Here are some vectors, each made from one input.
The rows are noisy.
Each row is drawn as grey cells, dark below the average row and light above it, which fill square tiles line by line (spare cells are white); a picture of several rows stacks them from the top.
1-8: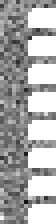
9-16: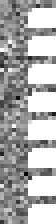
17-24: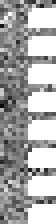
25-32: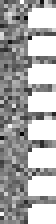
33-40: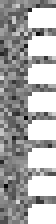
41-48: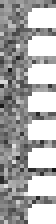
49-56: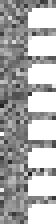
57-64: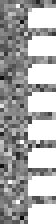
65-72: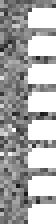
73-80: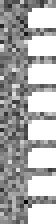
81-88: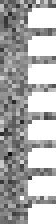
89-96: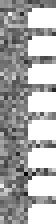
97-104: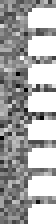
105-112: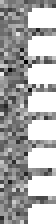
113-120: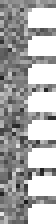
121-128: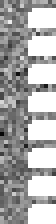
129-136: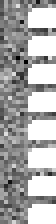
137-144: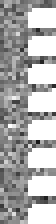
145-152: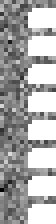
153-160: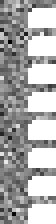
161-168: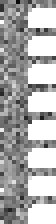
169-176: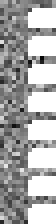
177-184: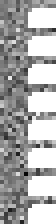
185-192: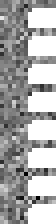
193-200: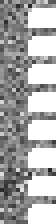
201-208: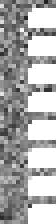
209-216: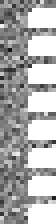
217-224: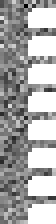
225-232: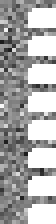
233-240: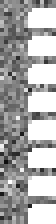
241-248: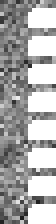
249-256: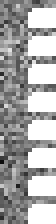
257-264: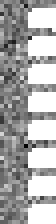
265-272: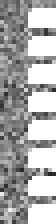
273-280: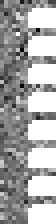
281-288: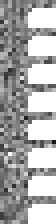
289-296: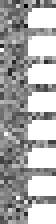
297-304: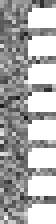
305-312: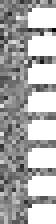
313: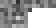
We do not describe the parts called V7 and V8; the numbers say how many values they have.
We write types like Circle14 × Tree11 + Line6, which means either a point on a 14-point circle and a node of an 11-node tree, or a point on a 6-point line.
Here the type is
Bool × V7 + Line5 × (Line6 + V8).
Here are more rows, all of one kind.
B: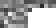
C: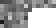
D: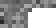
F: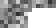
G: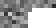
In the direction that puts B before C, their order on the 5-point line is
B, F, G, D, C.
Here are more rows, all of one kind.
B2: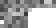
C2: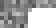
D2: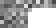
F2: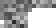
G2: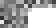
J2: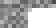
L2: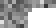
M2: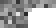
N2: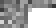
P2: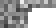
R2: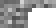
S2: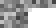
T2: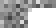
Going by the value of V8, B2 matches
D2, F2, J2 and T2.
